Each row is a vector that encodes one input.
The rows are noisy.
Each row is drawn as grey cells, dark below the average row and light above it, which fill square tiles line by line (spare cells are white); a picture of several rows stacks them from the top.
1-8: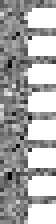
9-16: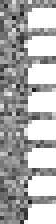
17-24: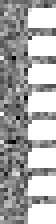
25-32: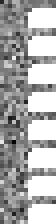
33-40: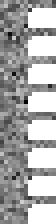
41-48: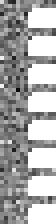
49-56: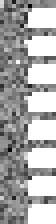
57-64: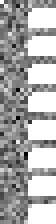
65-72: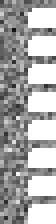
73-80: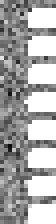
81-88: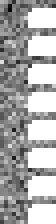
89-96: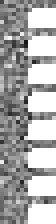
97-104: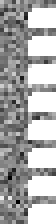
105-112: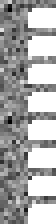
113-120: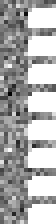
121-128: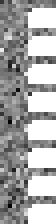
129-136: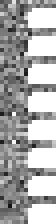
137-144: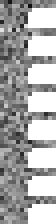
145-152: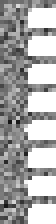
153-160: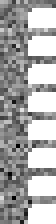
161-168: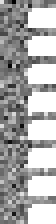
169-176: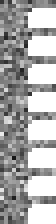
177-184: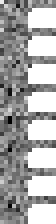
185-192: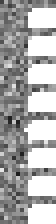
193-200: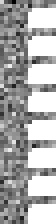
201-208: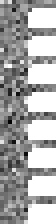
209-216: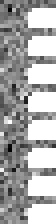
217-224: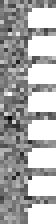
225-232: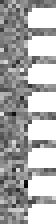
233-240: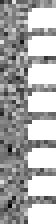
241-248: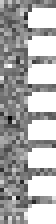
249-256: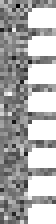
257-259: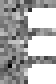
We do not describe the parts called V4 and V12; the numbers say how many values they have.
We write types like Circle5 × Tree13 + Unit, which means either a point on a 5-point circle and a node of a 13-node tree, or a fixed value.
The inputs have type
(Bool × Circle8 × Circle8 + V4) × V12.
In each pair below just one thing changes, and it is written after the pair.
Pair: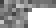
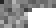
the true/false value
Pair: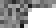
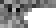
the value of V12
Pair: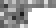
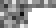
the true/false value
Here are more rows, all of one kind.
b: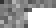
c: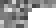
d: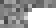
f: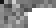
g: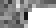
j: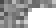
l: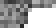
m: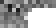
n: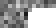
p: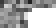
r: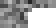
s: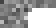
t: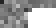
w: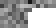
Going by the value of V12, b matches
d, f, s and t.
